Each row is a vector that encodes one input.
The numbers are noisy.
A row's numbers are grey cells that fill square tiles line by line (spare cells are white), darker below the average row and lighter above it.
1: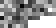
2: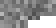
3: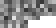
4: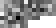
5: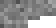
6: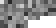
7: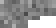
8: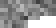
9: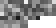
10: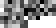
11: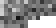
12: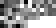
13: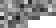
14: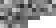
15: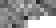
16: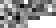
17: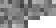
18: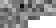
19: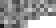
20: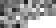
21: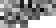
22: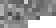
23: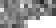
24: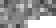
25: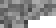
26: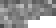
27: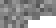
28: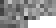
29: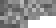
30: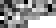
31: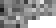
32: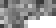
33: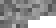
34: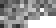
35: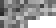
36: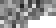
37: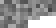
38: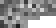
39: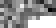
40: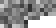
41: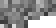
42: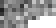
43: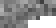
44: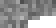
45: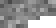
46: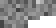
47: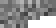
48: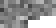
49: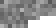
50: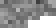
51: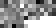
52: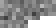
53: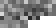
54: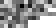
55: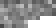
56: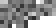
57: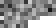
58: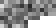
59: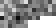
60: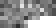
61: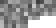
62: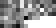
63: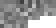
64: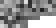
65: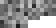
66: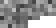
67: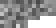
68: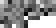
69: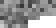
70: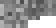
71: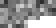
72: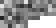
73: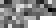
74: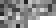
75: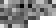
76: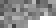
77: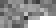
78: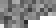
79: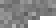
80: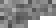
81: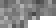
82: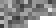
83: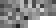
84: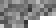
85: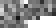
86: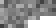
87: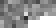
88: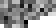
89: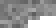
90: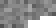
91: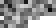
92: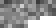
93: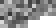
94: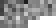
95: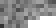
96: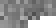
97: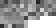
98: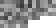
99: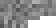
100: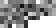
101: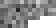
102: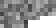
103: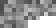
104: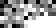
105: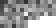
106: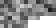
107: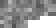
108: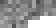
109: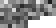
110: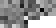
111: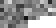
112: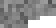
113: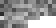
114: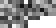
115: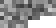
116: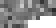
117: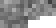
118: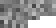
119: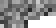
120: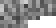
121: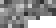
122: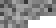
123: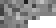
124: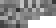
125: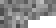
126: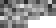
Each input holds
one of 8 labels, together with either one of 8 labels, or a point on a 5-point line.
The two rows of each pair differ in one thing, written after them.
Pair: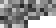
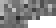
the label
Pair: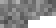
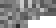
the label
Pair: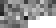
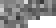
the place on the 5-point line
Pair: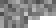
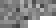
the place on the 5-point line
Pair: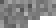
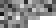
the label
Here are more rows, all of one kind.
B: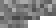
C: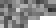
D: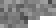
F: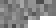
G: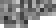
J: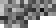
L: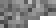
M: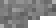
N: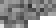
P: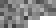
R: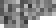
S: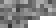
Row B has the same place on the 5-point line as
D, G, J and R.
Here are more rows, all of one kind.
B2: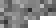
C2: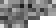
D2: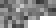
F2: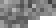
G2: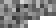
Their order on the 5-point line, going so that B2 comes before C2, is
B2, G2, C2, D2, F2.
